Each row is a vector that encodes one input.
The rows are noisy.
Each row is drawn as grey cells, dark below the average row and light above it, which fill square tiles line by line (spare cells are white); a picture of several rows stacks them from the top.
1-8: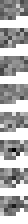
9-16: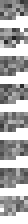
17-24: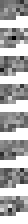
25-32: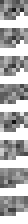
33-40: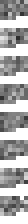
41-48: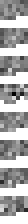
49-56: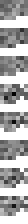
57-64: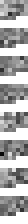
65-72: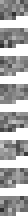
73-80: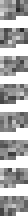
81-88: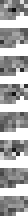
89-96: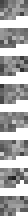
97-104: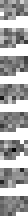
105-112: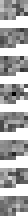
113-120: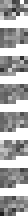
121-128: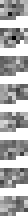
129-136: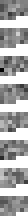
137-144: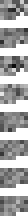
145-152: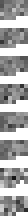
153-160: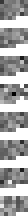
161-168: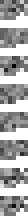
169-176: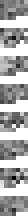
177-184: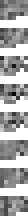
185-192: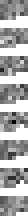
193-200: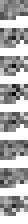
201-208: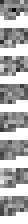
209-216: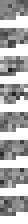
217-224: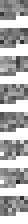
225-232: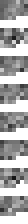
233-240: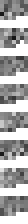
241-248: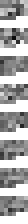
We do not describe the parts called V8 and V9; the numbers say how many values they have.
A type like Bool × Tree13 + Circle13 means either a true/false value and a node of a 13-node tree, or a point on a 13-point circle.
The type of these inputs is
Bool × (Line5 + V9) + V8.
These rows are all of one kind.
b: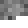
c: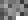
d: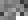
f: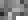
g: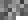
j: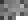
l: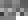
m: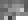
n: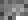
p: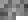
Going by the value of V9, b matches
j, m and n.
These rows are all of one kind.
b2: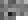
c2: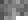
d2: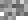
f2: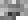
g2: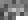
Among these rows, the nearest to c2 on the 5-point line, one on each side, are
b2 and d2.
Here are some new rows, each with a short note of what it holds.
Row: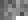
a point on a 5-point line and a true/false value
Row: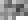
a true/false value and a value of V9
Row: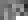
a true/false value and a value of V9
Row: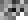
a value of V8
